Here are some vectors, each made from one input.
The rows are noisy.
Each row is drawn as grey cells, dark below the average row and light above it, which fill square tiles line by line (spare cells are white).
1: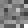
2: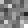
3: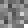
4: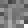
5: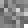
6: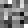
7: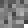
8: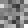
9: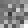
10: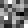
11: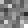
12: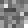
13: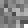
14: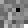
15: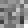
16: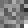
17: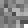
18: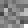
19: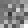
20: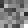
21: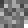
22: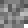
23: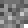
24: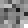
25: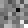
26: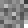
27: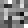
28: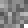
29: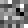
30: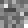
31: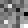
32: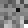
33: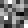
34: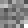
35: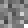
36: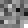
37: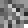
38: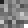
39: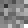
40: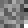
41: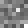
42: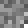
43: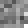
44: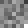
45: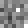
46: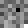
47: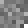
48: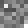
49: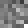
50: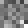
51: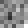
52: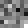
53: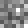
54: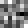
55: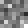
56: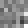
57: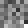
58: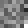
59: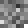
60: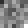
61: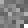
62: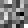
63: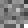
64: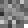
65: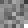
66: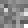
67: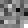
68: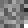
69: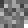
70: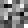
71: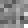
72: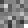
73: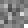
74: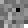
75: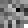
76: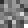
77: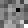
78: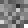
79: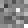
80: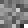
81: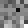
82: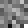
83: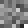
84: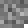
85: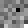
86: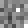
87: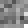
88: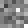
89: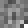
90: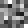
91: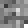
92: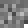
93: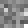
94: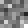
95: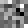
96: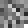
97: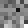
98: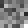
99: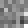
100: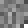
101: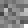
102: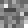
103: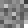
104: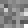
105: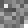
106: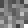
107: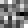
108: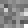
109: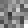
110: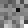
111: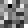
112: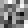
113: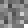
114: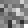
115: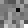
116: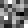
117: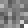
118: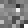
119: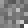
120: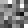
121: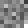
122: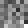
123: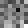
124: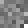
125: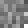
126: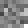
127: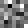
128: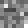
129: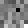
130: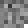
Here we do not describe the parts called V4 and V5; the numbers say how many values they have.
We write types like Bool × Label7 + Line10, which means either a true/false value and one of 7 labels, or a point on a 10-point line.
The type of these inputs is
Bool × Label7 × V4 × V5.
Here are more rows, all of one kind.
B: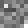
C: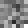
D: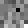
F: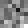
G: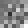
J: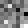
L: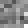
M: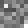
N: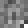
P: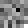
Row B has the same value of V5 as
F, G, J and M.
